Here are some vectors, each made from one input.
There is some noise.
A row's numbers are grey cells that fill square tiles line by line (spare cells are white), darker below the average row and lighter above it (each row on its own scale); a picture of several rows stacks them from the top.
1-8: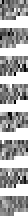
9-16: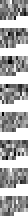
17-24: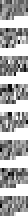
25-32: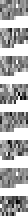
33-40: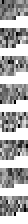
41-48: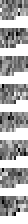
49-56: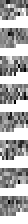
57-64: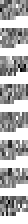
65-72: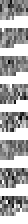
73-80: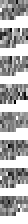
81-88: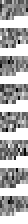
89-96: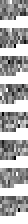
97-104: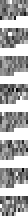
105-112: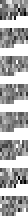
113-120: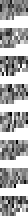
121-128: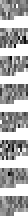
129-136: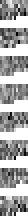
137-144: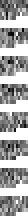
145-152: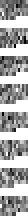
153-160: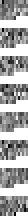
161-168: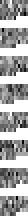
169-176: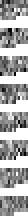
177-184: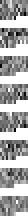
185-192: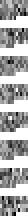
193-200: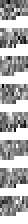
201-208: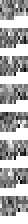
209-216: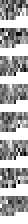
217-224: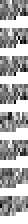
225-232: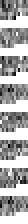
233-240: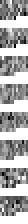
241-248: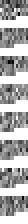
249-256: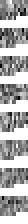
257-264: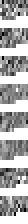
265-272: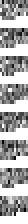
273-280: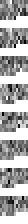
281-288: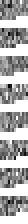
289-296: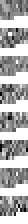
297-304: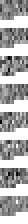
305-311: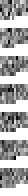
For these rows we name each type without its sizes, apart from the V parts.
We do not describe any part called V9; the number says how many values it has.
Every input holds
either a point on a line, or a list of items, each a true/false value and a value of V9.
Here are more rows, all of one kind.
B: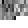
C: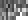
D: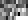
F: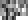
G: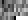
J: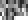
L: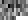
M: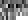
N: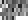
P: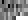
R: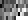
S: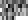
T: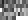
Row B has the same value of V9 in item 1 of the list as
F, J, N and S.
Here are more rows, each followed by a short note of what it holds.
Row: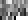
a point on a line
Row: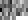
a list of one item
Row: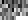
a list of two items
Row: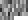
a list of one item
